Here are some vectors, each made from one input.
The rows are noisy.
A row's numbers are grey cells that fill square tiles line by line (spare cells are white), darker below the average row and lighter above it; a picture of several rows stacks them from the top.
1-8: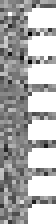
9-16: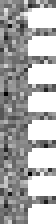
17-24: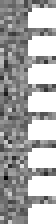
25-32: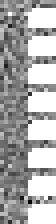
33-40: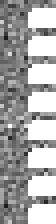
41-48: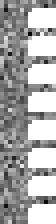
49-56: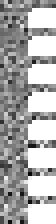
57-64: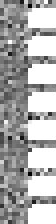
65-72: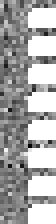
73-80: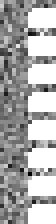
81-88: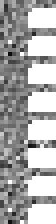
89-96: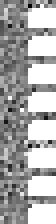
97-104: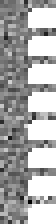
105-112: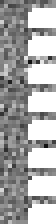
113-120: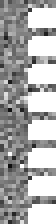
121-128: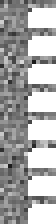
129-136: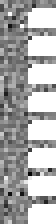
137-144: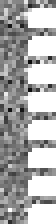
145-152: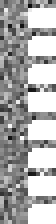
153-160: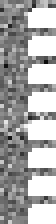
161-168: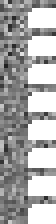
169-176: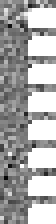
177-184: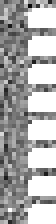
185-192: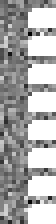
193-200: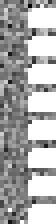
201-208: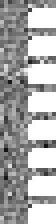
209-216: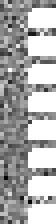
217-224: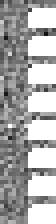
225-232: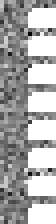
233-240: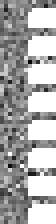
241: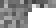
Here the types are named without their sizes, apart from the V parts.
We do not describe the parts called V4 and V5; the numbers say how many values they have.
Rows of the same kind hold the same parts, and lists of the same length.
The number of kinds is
4.
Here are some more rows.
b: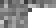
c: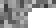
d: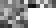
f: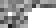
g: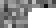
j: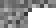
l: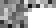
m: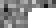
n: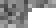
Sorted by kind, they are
b, j, n
c, g, m
d, l
f

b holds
a node of a tree and a value of V4.
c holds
a label and a true/false value.
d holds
a point on a line.
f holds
a value of V5.
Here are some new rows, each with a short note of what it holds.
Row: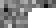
a label and a true/false value
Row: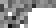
a value of V5
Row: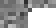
a node of a tree and a value of V4
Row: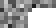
a value of V5
